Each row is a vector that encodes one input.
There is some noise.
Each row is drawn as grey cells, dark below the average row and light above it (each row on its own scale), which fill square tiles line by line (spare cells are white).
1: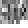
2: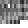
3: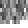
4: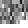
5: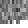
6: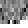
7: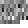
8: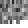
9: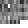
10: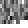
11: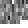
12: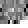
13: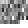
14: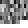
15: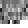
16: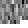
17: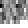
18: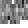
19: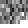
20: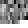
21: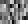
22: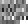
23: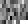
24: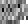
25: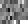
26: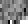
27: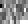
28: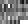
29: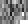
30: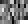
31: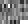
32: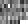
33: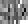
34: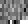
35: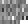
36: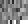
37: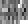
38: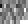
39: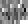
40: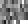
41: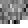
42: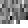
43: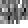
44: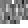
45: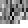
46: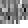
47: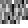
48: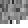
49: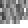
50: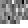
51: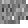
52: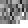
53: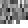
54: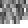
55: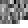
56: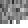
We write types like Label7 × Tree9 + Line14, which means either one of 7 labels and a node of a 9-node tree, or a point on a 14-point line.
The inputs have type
Label10.
